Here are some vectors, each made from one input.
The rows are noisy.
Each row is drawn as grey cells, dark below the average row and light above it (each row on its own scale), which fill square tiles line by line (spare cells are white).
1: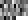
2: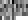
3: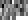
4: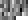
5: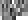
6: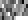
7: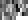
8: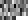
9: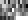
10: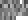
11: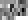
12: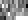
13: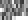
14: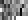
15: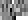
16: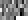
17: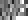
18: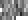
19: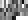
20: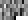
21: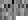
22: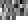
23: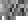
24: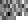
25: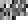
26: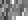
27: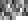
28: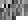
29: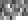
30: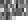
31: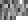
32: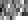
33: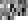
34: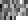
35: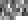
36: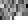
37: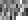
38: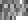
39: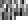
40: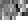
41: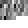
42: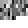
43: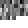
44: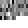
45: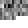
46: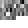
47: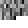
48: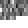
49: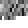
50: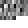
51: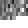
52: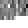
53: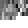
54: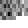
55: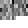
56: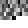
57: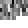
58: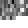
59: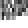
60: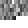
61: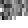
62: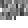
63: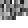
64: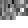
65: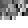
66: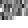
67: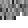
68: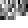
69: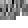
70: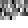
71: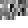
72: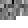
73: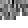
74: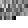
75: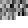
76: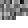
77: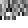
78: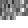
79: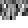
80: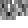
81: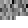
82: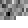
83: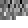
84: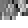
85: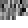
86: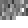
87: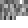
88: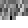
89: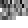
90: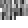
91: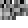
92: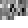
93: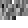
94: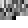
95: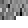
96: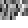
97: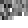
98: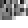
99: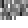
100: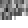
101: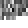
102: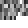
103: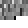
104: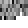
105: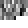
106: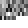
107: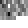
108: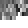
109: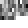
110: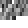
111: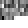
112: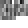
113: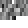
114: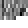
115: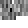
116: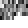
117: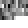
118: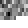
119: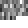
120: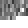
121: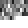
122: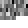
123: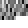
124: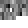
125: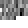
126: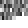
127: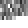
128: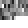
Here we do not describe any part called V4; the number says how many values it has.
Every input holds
one of 5 labels, together with either a node of a 7-node tree, or a list of up to two values of V4.
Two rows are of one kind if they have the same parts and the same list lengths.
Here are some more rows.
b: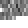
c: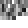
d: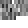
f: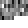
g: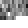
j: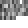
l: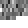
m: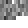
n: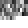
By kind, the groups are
b, d, m
c, l
f, g
j, n

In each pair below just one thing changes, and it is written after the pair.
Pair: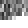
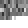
the label
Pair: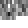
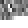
the value of V4 in item 1 of the list
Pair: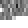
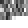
the value of V4 in item 2 of the list
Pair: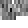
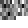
the label
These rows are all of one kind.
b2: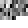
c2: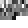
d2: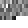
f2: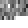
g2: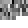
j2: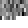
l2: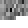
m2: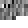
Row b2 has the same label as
f2 and g2.
